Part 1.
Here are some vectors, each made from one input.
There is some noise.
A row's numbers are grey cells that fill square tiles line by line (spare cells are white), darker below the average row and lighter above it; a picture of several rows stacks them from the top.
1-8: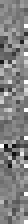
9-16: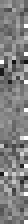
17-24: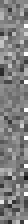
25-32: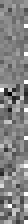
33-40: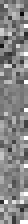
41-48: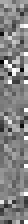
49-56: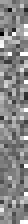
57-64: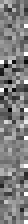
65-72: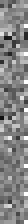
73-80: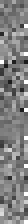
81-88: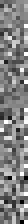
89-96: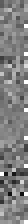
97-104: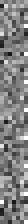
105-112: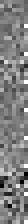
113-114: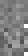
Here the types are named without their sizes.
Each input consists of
a point on a line, together with either a label, or a point on a line.
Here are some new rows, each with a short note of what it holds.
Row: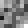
a label and a point on a line
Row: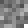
a point on each of two lines
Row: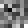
a point on each of two lines
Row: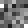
a label and a point on a line
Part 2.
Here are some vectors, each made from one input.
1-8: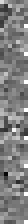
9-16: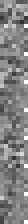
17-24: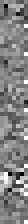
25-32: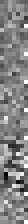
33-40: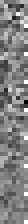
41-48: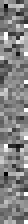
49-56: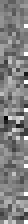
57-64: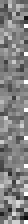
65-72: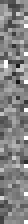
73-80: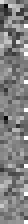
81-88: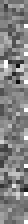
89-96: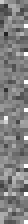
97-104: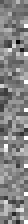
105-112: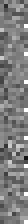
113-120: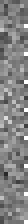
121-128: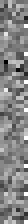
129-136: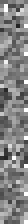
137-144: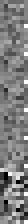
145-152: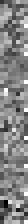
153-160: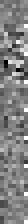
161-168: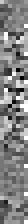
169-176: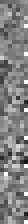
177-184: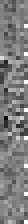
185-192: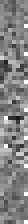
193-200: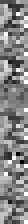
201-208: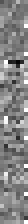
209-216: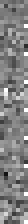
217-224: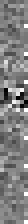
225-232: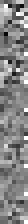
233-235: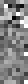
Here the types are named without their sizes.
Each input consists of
either a point on a line, or a list of points on a circle.
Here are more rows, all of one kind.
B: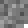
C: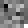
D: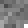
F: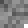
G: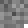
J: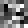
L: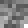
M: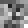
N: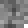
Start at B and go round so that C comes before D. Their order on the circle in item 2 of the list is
B, G, M, J, C, D, N, L, F.
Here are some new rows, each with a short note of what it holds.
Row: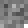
a list of two items
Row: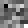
a list of two items
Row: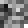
a list of one item
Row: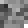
a list of one item
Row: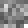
a point on a line
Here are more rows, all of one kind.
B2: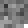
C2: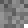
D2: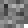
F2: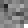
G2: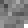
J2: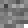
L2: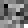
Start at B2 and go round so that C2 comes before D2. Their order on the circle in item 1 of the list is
B2, L2, G2, F2, C2, J2, D2.
